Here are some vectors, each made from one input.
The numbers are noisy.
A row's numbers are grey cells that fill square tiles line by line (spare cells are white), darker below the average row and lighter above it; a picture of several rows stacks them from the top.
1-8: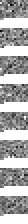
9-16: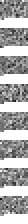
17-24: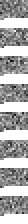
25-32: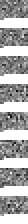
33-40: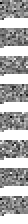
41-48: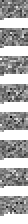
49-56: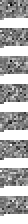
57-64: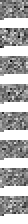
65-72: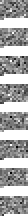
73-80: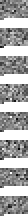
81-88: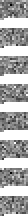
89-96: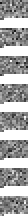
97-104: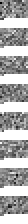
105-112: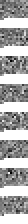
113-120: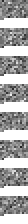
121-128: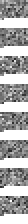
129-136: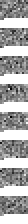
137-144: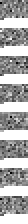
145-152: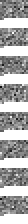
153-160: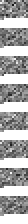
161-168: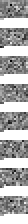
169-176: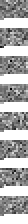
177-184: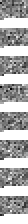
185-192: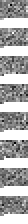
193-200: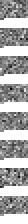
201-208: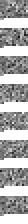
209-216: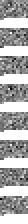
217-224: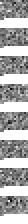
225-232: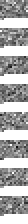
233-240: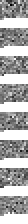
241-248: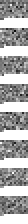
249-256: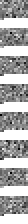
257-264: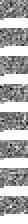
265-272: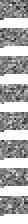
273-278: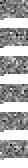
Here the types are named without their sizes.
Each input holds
a point on a line and a node of a tree.
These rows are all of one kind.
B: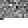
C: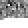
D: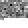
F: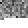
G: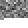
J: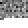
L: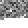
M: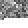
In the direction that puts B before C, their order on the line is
L, B, C, J, F, D, G, M.
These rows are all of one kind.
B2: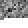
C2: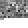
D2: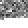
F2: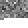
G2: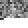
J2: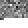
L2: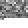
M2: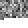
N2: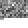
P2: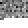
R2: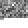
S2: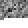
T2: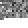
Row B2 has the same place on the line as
C2, N2, R2 and S2.
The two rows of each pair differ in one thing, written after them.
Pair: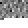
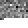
the place on the line
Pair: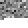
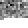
the node of the tree
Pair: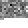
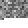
the node of the tree
